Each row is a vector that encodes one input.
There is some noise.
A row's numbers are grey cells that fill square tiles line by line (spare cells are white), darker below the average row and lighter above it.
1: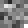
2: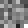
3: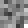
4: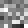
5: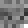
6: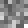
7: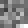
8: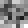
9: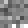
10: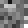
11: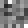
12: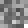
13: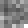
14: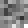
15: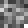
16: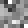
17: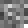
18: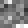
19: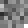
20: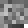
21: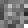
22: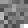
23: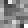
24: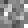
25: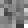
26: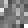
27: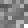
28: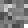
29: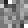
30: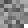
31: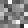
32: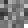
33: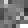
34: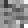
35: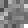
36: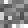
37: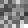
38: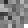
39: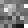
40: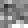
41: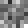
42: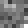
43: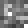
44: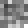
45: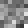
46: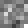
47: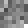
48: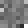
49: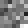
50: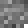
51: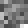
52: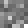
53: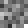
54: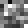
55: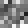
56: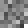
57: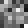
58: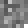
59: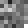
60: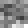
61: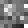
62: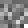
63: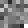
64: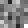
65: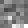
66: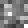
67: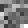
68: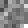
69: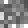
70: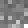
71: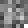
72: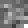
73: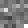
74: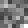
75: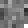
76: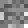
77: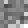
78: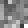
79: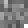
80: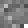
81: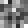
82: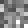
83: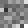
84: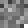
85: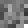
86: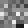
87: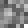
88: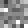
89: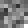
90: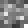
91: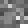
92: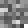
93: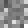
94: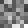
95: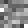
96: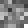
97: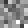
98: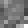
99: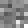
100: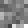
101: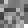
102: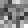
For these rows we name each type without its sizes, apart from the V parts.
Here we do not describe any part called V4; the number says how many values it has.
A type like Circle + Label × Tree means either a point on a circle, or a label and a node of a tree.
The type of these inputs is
List(Bool × V4).
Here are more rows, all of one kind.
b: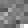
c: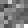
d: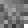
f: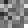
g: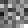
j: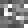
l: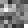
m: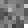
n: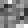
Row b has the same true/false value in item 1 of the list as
c, l and n.
